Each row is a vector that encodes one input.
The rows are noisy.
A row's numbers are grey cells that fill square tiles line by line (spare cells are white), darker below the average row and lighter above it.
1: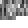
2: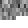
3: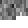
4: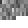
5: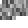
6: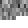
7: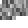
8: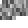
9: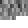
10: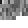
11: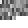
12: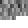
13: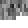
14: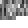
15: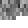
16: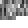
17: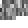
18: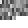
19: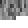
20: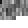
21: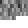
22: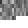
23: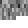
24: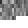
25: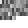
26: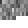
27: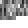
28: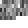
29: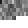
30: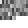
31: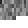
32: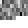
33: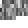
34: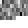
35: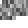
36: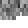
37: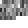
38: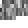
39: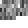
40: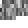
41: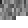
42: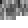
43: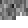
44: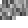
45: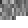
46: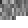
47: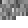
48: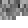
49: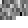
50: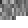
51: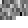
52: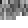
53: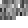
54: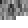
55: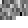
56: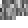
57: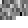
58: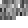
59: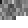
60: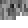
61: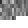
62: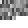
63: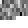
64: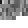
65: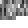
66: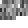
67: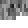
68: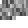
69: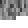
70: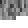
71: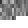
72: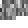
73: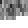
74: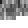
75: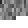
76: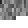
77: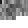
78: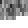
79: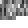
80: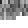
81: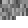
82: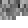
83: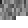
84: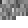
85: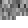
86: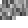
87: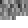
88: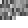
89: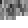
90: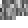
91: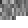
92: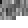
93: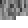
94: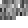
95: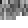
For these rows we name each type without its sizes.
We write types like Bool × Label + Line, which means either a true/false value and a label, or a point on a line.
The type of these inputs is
Bool × Circle + Line.
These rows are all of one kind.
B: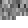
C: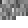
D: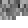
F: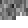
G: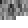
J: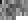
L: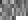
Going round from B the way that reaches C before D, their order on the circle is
B, C, L, F, G, J, D.
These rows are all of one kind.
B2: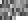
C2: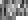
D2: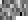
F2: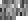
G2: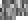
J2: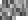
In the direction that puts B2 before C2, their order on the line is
B2, J2, D2, G2, F2, C2.
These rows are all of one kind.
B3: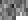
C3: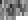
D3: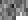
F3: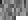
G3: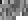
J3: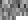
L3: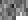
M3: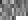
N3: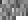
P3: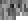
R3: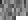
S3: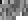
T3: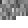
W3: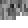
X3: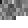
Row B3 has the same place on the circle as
D3, L3, P3 and W3.
